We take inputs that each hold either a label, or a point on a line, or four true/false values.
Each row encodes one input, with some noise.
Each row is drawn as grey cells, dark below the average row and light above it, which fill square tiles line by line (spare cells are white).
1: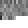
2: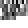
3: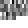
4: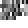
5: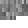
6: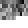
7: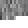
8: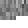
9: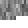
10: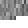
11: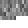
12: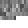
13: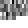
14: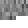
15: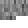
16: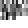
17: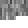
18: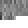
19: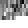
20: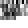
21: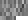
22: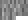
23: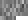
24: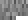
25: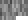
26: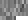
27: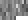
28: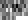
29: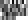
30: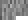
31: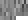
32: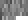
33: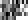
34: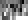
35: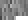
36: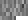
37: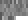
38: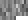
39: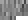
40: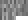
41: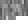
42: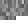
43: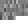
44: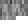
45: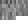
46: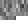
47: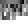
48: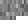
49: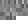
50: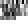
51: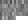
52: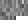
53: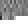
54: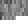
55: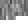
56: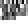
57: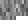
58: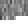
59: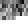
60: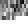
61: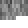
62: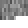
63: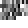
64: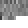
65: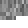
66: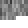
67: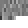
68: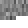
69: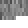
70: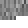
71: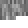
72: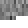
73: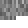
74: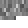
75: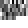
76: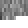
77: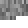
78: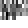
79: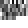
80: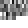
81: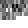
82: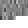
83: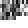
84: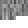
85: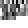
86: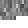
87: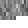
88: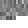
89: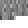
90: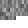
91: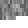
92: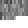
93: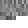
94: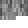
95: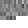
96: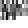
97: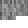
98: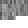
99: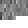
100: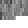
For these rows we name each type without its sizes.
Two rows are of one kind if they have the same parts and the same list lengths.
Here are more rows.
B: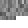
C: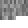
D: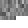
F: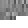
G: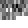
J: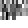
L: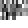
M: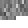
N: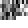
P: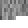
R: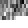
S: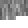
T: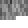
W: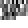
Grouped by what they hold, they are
B, C, D, F, M, P, S, T
G, R
J, L, N, W

